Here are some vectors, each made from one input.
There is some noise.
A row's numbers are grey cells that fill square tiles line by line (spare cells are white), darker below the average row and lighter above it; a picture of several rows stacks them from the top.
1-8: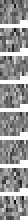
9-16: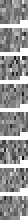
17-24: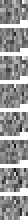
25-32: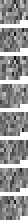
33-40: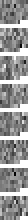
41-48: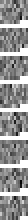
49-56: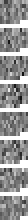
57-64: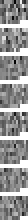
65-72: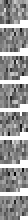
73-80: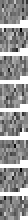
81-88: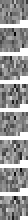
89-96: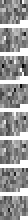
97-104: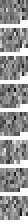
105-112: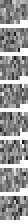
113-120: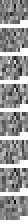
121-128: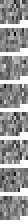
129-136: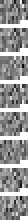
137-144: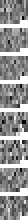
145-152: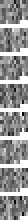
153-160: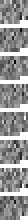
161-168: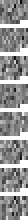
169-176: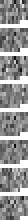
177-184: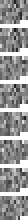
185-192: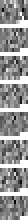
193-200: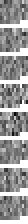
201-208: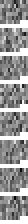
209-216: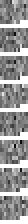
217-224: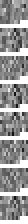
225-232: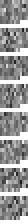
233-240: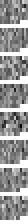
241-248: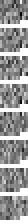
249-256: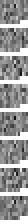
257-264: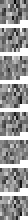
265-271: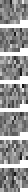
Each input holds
either a point on a 9-point line, or a list of up to two points on a 14-point line.
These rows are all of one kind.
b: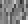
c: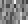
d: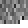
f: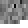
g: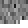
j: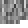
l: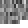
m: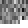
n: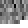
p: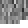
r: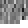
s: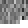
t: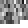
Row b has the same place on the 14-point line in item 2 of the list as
d, j, m and r.
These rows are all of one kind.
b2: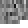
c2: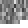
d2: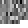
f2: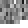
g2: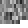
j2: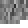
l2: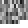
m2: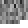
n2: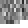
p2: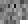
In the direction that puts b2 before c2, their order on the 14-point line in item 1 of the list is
g2, b2, d2, f2, n2, c2, j2, p2, l2, m2.
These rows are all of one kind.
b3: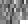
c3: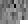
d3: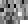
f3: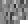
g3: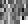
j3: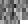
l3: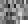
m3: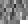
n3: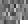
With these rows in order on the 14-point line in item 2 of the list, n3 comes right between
b3 and l3.
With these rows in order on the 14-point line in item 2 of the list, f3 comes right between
c3 and l3.
